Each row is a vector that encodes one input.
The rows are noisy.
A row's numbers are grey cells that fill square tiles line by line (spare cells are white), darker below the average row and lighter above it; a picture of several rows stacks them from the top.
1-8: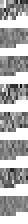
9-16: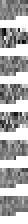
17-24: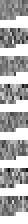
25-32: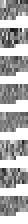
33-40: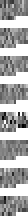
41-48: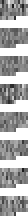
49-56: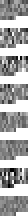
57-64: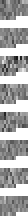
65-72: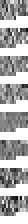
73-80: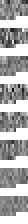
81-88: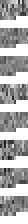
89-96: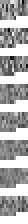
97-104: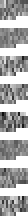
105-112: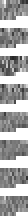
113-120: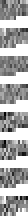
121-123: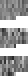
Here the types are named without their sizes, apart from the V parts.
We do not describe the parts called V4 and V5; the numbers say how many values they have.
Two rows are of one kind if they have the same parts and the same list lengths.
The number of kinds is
2.
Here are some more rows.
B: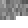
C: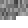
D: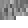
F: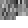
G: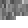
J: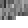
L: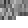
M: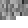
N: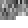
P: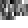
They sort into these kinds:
B, M
C, D, F, G, J, L, N, P

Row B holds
a true/false value and a value of V5.
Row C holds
a point on a line and a value of V4.
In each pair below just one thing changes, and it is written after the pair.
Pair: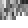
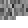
the value of V5
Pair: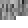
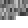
the true/false value
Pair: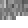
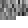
the true/false value
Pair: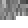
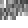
the value of V5
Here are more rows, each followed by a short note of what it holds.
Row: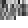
a point on a line and a value of V4
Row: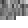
a point on a line and a value of V4
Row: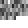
a point on a line and a value of V4
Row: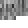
a true/false value and a value of V5
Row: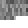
a true/false value and a value of V5
